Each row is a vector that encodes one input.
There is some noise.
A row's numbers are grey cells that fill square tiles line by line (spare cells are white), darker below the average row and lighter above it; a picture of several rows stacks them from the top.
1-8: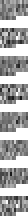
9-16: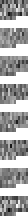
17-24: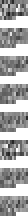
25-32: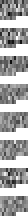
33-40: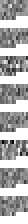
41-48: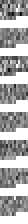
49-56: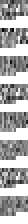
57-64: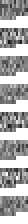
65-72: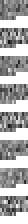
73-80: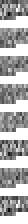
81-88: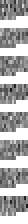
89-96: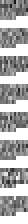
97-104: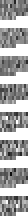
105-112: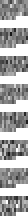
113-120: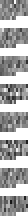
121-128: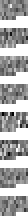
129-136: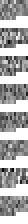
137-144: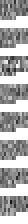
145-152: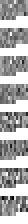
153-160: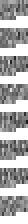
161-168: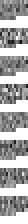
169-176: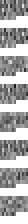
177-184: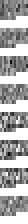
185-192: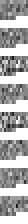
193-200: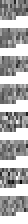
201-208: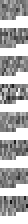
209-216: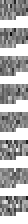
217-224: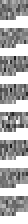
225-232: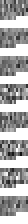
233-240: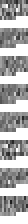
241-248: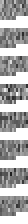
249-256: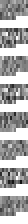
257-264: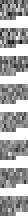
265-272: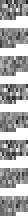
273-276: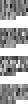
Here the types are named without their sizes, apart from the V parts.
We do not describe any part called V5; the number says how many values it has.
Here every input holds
either three true/false values, or a list of items, each a label and a value of V5.
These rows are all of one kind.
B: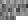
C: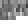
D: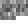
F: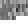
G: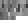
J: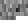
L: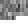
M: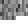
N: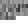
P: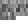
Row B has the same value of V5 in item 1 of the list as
J and M.
